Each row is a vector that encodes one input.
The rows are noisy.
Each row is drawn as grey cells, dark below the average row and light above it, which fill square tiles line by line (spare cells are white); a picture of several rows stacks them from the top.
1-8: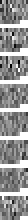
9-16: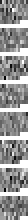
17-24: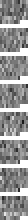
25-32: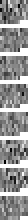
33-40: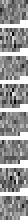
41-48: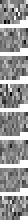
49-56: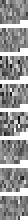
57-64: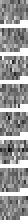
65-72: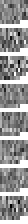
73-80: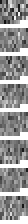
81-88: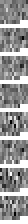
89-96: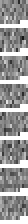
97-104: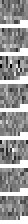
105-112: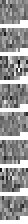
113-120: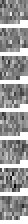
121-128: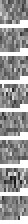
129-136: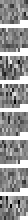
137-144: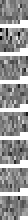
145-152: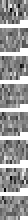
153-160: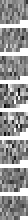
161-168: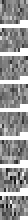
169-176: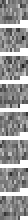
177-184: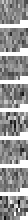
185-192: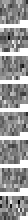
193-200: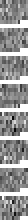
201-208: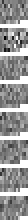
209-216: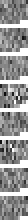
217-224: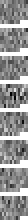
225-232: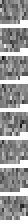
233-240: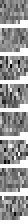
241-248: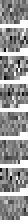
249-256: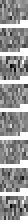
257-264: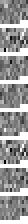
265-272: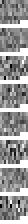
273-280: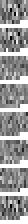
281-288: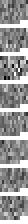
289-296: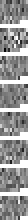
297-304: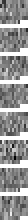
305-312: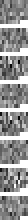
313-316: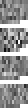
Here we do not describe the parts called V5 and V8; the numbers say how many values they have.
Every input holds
either a fixed value, or a node of a 10-node tree, or a node of a 12-node tree and a true/false value, or a value of V5 and a value of V8.
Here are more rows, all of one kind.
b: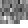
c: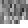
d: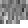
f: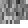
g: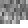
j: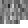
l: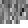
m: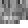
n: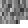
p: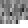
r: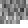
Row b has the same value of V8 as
d, f, g and m.
